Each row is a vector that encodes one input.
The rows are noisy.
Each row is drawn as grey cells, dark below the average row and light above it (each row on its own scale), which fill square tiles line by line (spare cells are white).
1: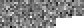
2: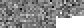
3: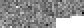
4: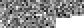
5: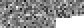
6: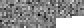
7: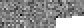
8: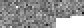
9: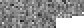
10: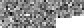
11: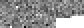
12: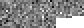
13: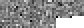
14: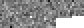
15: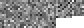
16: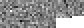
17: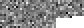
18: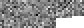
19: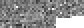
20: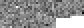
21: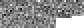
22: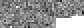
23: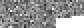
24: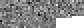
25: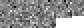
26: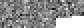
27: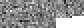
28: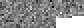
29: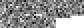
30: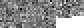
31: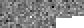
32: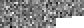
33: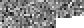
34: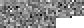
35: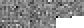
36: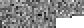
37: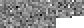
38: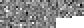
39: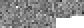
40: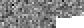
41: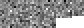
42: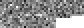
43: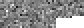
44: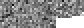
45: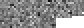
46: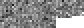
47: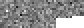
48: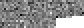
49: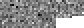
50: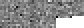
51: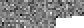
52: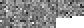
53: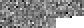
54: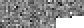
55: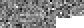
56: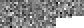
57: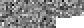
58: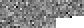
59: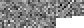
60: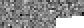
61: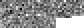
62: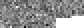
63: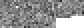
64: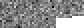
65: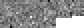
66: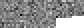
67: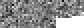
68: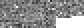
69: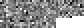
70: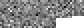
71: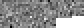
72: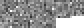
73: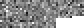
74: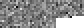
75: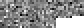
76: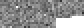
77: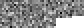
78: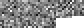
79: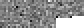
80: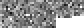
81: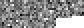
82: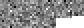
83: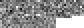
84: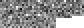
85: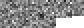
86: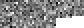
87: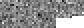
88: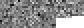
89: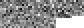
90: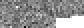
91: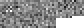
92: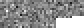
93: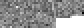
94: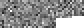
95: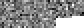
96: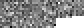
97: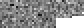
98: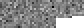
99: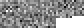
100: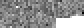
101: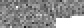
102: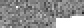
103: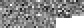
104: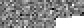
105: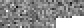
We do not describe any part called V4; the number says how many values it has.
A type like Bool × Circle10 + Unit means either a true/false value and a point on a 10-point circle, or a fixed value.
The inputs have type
(Bool × Bool × Bool + Line6) × V4.
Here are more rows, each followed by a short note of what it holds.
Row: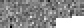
three true/false values and a value of V4
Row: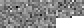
three true/false values and a value of V4
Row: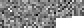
three true/false values and a value of V4
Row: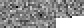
three true/false values and a value of V4
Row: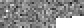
three true/false values and a value of V4
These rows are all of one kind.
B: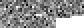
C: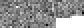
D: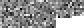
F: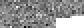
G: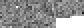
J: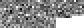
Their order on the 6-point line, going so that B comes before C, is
D, J, B, F, G, C.
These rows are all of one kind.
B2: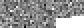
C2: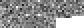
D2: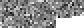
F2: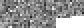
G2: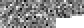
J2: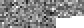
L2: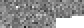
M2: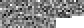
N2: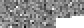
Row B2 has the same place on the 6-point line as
L2 and N2.
